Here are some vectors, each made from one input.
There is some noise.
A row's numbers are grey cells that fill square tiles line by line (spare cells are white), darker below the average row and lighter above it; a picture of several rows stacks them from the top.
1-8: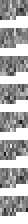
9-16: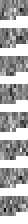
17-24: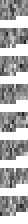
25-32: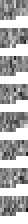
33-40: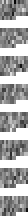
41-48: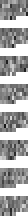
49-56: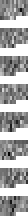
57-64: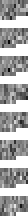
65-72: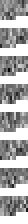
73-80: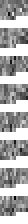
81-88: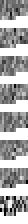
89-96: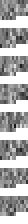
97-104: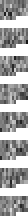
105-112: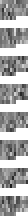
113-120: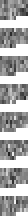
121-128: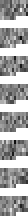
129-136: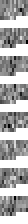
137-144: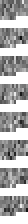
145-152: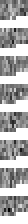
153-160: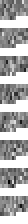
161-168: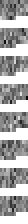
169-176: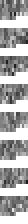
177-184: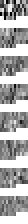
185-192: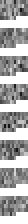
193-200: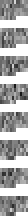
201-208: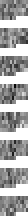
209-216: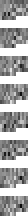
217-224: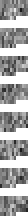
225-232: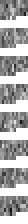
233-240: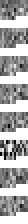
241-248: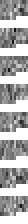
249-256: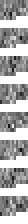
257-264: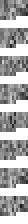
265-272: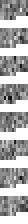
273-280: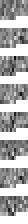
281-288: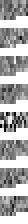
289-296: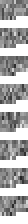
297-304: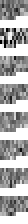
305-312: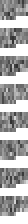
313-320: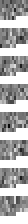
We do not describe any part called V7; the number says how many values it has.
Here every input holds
a list of up to three items, each a true/false value and a value of V7.
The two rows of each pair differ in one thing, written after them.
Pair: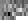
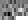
the true/false value in item 1 of the list
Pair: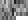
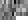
the true/false value in item 1 of the list
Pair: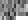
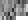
the true/false value in item 1 of the list
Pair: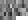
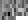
the value of V7 in item 1 of the list
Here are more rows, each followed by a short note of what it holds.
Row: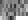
a list of three items
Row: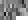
a list of two items
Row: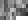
a list of one item
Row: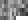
a list of one item
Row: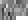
a list of two items
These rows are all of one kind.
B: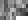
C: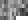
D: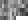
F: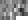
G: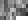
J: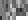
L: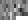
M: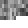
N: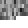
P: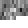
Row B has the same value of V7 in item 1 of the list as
C, D, G and M.
